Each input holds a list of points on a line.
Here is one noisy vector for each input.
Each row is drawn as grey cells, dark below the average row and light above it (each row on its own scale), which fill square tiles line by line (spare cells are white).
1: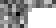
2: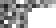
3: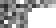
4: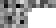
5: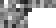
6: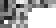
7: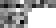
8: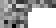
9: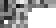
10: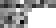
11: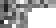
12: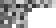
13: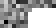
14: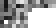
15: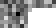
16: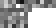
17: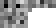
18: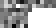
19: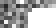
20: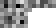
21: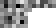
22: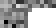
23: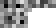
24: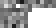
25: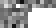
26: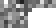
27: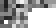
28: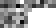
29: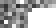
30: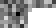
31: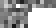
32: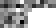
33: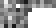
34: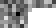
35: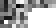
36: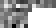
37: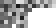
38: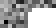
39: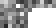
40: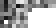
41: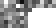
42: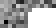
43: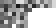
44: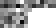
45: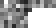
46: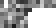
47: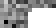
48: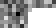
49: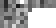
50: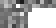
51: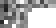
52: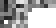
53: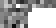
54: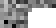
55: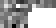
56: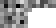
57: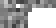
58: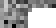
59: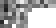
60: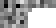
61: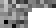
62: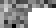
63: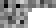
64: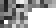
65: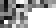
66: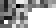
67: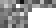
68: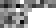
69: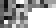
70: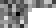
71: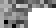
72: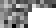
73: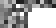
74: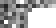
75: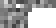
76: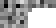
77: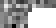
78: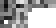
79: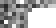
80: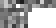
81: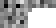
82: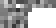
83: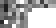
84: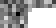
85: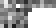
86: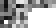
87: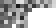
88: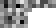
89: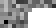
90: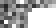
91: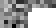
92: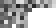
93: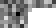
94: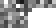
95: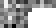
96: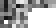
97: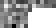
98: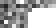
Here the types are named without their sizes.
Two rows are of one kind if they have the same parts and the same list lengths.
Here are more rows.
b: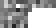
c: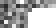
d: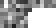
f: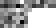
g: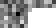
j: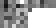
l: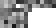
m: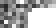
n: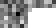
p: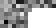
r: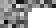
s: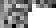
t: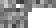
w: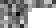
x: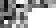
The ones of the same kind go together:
b, d, l, p, r, s, t
c, f, j, m, x
g, n, w

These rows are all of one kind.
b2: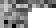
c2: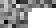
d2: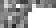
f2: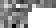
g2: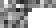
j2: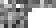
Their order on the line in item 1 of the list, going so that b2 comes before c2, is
g2, j2, d2, f2, b2, c2.
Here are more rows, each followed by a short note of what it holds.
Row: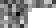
the empty list
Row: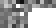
a list of two items
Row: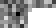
the empty list
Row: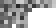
a list of one item
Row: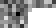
the empty list
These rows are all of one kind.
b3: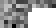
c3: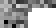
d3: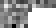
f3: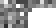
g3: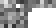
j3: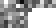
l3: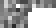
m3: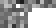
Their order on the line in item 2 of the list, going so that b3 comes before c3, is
d3, l3, b3, c3, g3, f3, m3, j3.
